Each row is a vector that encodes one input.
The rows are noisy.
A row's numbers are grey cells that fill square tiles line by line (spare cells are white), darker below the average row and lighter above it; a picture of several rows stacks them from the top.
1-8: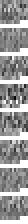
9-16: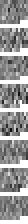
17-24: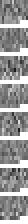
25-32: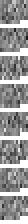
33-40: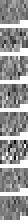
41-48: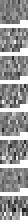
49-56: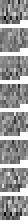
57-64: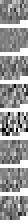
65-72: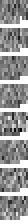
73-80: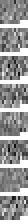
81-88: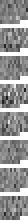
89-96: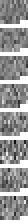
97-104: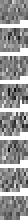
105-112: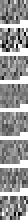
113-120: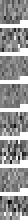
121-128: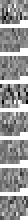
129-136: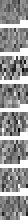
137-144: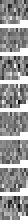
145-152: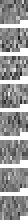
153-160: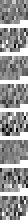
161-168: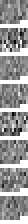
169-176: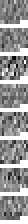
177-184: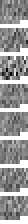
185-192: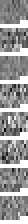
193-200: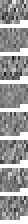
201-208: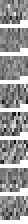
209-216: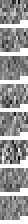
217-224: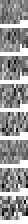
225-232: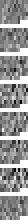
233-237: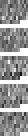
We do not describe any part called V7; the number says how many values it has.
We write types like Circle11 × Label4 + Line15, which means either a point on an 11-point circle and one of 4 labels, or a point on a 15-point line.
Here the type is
Bool × Line9 × V7 + List2(Line6).
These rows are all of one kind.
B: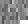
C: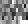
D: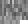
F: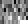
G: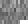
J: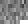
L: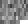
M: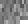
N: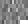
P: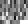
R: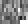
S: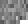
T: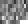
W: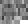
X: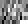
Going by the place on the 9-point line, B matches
C, D, N and P.
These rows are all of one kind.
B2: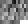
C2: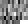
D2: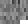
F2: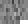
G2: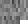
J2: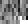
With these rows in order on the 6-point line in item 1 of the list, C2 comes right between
G2 and J2.
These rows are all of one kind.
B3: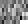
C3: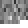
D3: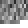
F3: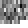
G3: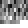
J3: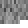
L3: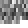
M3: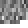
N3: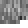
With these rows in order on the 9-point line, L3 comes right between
C3 and J3.
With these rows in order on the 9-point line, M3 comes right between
B3 and N3.
